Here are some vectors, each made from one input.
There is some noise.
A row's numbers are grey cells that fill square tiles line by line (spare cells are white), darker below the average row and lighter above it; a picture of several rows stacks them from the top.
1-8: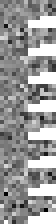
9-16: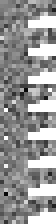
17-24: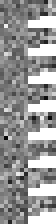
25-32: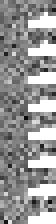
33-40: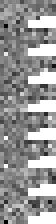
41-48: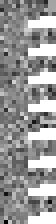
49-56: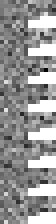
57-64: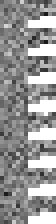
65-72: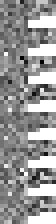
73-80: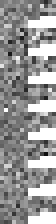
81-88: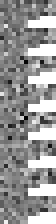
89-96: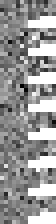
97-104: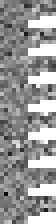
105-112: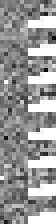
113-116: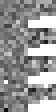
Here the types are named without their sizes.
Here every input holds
a point on a line and a true/false value, together with either a fixed value, or a node of a tree.
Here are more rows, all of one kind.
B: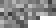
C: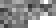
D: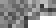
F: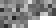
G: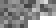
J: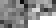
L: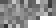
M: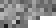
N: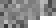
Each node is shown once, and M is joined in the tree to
J.
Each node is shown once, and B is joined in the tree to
D.
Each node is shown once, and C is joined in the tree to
G.
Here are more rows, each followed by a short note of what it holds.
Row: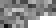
a point on a line, a node of a tree and a true/false value
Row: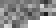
a point on a line and a true/false value
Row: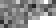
a point on a line, a node of a tree and a true/false value
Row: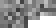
a point on a line, a node of a tree and a true/false value
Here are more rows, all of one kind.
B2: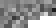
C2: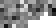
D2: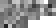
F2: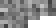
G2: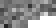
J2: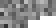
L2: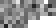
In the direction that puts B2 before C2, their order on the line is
B2, G2, C2, J2, D2, F2, L2.
